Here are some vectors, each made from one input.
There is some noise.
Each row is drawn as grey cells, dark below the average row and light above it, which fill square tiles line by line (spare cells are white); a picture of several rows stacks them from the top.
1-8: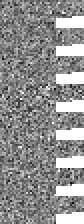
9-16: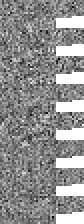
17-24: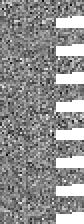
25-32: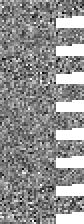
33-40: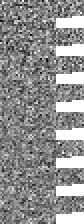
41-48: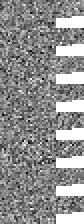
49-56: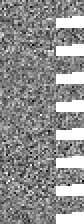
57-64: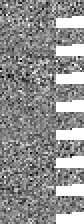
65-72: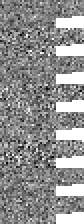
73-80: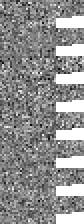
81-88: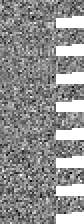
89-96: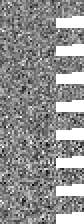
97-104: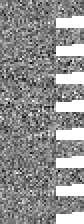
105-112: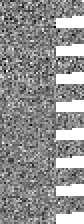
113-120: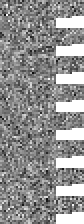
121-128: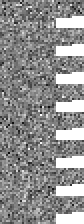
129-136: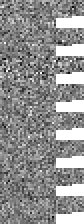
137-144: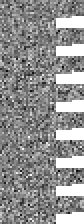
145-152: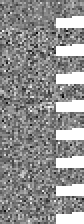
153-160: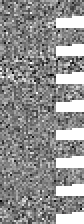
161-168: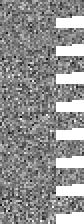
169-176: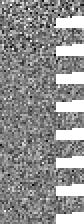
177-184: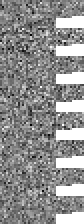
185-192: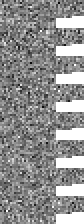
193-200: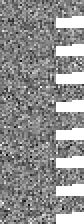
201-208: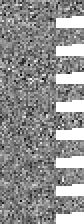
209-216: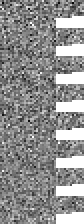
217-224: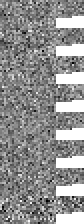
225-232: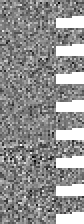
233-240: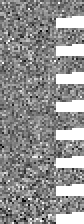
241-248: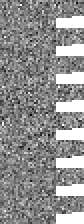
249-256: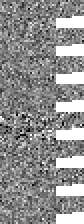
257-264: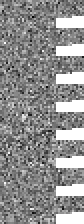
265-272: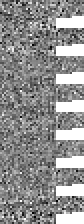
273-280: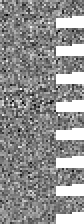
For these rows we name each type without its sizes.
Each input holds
either a label and four true/false values, or a list of points on a line.
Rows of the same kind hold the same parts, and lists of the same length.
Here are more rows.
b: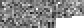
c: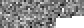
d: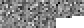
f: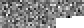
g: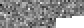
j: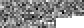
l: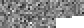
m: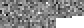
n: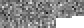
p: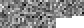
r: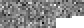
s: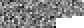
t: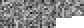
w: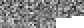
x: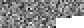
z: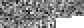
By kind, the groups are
b, c, g, m, t
d, j, l, p, w, x
f, n, r, z
s

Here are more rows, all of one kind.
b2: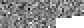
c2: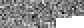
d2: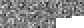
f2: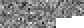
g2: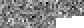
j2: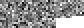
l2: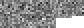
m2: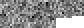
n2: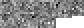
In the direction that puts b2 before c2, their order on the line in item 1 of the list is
n2, d2, b2, f2, m2, g2, l2, c2, j2.
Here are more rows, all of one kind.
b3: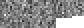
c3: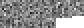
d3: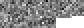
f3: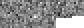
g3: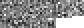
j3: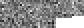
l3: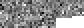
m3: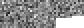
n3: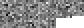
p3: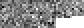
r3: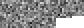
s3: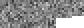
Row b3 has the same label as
c3, g3, l3 and p3.
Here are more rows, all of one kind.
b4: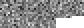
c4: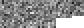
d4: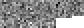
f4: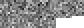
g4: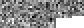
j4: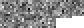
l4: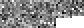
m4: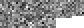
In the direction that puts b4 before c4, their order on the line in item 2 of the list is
f4, b4, g4, d4, m4, c4, l4, j4.
